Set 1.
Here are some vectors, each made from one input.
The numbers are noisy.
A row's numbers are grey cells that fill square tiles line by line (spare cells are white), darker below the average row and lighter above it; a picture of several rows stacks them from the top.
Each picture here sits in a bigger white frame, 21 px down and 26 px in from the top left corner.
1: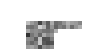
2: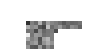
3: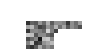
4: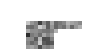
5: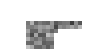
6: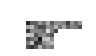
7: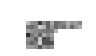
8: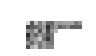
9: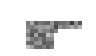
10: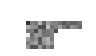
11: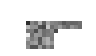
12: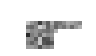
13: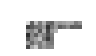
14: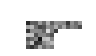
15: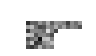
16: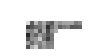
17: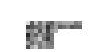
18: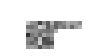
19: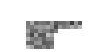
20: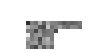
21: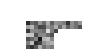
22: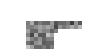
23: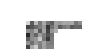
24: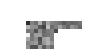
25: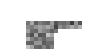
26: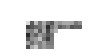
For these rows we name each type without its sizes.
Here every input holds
a point on a line.
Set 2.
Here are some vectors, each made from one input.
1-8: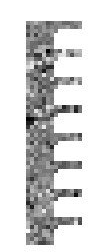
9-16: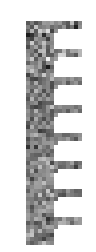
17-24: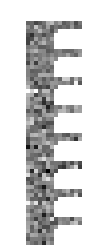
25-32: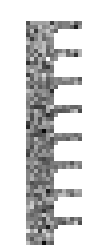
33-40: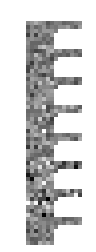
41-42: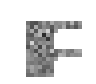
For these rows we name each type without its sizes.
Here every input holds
a point on a line.
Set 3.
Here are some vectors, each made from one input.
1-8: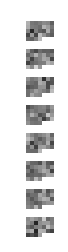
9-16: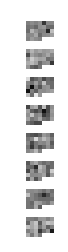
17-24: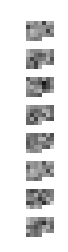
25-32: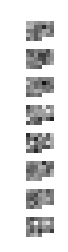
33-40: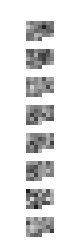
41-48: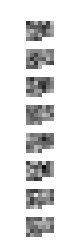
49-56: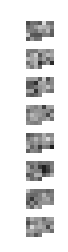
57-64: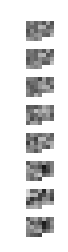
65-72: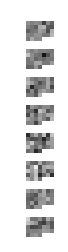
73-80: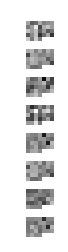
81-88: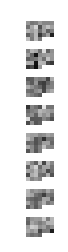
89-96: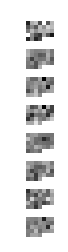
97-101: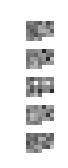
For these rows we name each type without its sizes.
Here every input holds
a point on a circle.
